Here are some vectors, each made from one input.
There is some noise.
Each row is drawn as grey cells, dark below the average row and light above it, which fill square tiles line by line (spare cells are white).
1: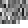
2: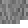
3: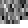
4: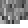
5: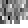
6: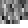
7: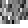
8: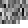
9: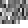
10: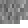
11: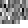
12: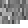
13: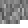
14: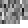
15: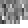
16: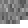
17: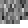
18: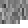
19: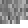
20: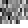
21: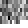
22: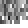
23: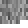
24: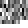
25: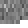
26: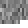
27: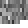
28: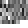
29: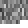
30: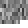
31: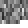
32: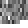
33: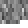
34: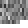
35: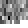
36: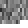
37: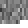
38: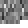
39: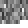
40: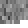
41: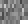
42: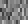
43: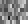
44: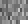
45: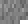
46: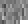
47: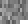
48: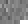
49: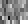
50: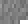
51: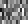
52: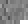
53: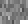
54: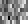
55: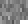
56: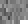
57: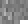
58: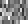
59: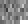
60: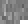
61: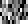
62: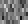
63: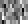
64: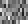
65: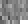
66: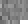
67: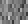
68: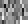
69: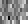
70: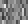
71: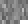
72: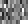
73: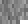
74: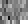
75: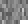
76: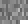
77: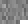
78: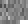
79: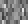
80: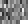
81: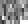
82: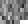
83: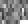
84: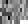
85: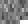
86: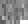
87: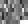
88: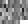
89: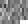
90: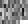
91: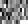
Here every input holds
a point on a 6-point line and a true/false value, together with either a point on a 6-point circle, or a fixed value.
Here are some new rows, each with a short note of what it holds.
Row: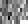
a point on a 6-point circle, a point on a 6-point line and a true/false value
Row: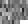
a point on a 6-point circle, a point on a 6-point line and a true/false value
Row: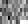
a point on a 6-point circle, a point on a 6-point line and a true/false value
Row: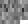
a point on a 6-point circle, a point on a 6-point line and a true/false value
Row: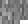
a point on a 6-point circle, a point on a 6-point line and a true/false value
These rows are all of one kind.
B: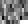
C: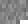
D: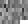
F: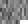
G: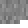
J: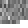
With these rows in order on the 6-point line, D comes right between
G and J.
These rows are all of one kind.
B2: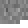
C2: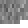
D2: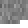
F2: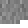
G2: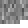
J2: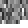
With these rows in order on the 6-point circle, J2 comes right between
C2 and D2.
